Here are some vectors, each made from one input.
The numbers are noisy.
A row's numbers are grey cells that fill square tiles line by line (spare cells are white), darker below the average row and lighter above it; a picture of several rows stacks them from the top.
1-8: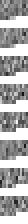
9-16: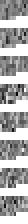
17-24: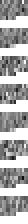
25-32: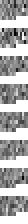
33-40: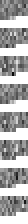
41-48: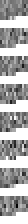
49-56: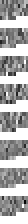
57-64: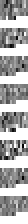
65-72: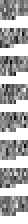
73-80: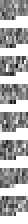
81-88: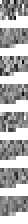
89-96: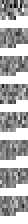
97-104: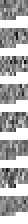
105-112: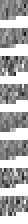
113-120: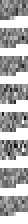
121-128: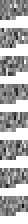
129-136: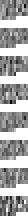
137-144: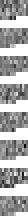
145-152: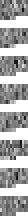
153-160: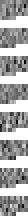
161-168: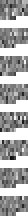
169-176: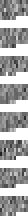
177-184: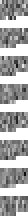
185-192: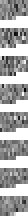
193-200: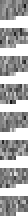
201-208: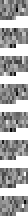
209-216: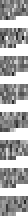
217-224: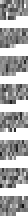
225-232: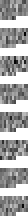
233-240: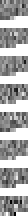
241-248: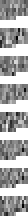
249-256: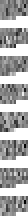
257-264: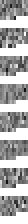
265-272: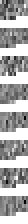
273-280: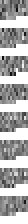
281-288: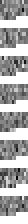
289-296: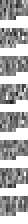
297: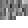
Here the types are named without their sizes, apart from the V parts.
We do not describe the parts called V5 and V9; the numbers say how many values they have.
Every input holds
a point on a line, together with either a label, or a value of V5 and a value of V9.
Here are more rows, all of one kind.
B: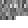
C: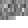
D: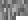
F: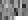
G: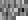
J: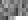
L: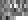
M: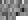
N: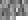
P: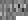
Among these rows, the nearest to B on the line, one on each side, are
D and L.
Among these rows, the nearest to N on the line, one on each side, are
C and M.
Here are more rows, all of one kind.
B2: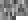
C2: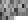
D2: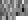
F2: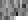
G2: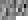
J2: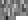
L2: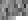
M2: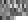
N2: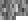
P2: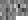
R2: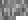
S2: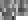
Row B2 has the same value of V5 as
N2 and P2.
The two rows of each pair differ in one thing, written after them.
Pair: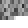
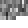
the place on the line
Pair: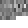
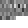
the value of V5
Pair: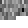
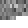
the place on the line
